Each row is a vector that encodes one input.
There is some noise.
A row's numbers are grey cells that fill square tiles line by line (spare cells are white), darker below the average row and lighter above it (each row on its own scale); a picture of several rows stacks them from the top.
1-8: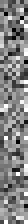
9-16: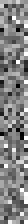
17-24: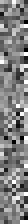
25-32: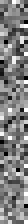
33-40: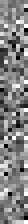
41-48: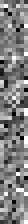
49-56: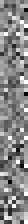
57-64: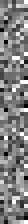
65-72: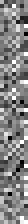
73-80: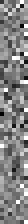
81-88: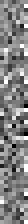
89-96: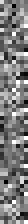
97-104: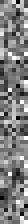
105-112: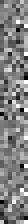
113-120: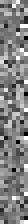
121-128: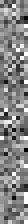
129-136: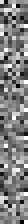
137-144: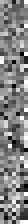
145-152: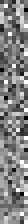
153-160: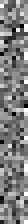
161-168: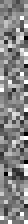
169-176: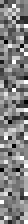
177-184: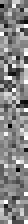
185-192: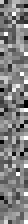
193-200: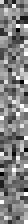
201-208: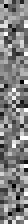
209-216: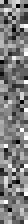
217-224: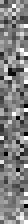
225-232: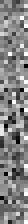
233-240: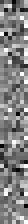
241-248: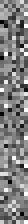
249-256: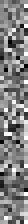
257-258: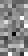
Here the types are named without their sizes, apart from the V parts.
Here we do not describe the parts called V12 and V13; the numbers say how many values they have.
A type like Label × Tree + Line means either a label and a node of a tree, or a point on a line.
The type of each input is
(Bool × Bool × Bool + V12) × V13 + List(Line).
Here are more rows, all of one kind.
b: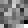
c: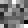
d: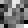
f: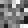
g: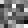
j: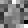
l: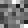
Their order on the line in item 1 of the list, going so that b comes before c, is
g, f, b, d, j, c, l.
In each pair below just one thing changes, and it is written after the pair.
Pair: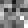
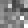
one of the three true/false values
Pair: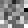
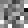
one of the three true/false values
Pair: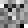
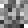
one of the three true/false values
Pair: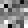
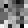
the value of V13
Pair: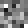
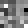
the value of V13
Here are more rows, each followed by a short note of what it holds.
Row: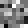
a list of two items
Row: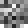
a list of one item
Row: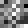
a list of one item
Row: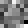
a list of two items
